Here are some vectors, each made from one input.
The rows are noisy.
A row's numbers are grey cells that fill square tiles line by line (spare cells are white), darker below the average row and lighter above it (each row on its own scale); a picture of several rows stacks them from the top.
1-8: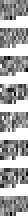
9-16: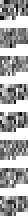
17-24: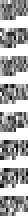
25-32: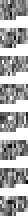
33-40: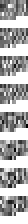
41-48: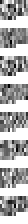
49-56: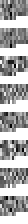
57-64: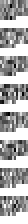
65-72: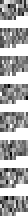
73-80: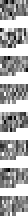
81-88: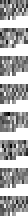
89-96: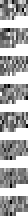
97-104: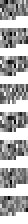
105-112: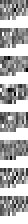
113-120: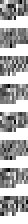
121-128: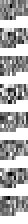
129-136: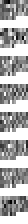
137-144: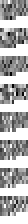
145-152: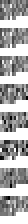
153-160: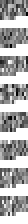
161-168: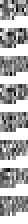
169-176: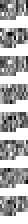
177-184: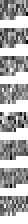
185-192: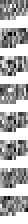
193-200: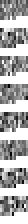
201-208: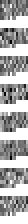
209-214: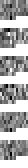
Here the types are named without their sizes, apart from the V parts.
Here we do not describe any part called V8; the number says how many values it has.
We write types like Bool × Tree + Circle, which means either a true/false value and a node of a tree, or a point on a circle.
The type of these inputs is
Bool × (Line + V8).
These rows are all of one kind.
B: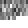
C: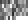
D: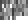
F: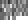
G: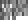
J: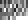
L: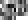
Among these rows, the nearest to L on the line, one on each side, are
F and J.
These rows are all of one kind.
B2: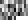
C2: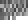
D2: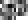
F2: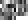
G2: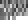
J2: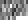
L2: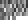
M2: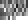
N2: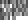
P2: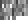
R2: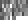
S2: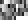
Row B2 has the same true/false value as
D2, F2 and S2.
